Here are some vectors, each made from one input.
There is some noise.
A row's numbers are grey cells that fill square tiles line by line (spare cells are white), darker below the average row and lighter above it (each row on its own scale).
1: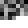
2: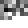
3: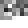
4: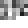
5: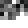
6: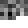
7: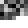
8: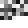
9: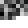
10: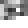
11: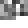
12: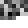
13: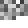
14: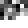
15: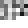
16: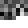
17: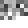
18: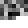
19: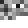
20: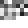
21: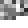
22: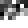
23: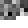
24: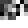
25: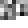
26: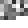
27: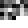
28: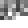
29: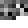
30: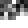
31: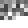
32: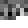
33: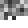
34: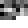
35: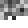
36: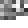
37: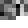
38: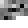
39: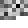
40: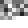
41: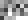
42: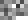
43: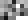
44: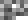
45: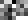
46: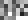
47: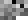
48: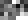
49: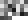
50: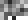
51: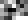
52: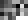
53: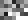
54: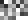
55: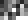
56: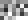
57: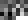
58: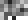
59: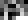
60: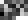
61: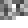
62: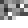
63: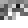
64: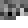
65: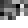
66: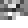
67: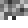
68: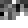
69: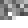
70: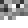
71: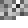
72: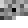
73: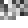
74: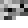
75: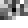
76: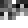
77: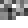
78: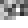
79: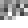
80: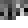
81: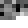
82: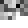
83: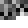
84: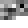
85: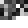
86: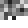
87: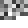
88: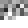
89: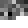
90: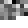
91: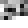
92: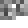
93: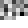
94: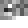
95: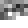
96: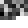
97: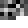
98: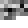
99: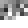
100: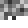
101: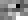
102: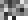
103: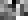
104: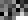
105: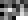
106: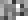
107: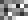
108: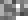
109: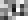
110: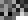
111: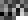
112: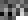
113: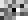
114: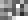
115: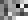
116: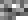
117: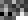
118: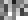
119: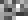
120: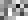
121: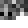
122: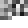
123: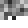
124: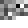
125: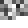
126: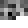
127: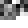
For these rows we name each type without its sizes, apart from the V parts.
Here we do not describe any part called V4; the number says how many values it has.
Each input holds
a list of items, each a true/false value and a value of V4.
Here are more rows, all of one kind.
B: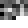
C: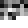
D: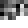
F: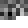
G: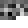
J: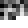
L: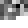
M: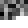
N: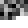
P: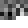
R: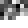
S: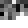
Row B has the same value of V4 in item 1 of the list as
C, G and J.
